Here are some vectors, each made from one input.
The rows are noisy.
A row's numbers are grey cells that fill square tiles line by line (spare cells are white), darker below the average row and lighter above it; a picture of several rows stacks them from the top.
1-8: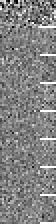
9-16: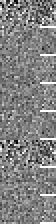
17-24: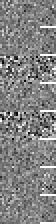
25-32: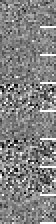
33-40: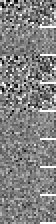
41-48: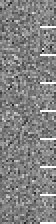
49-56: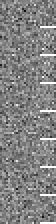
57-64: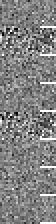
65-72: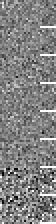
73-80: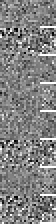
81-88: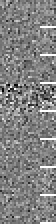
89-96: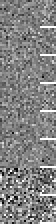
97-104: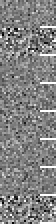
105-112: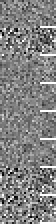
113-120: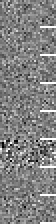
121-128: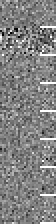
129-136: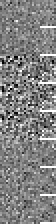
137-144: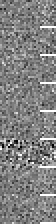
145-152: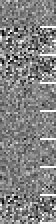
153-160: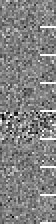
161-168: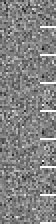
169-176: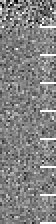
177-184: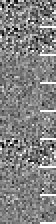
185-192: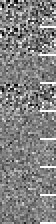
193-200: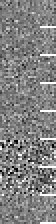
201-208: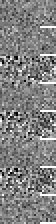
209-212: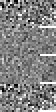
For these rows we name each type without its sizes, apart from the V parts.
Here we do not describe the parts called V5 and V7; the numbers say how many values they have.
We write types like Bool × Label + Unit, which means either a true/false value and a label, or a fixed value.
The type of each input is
Bool × (Tree + V7) + Line × V5.
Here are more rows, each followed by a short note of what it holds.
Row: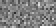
a true/false value and a value of V7
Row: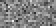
a true/false value and a value of V7
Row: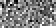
a point on a line and a value of V5
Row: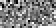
a point on a line and a value of V5
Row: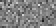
a node of a tree and a true/false value
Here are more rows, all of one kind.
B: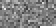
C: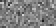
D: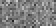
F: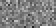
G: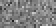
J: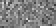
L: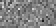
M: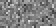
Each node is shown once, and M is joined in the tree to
G.
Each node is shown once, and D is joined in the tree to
B and F.
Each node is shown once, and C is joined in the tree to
F, G and L.
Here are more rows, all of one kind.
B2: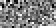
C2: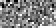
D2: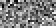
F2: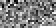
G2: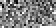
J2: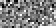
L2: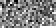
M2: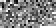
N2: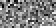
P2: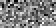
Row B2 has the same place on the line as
D2, F2, M2 and N2.
